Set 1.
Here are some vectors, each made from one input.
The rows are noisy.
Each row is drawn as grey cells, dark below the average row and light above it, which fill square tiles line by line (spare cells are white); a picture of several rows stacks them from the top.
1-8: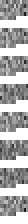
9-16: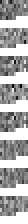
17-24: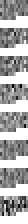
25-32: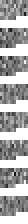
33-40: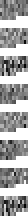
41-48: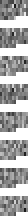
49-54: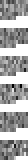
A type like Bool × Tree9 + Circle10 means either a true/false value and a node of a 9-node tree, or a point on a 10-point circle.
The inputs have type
Bool × Bool × Bool + Unit.
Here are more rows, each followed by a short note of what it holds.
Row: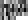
a fixed value
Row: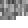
three true/false values
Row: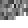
three true/false values
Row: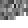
three true/false values
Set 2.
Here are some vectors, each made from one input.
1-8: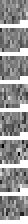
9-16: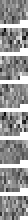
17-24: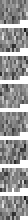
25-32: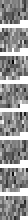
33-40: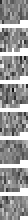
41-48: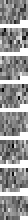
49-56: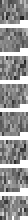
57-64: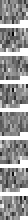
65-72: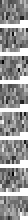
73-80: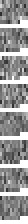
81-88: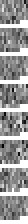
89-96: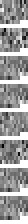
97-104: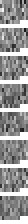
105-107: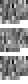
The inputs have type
Tree18.
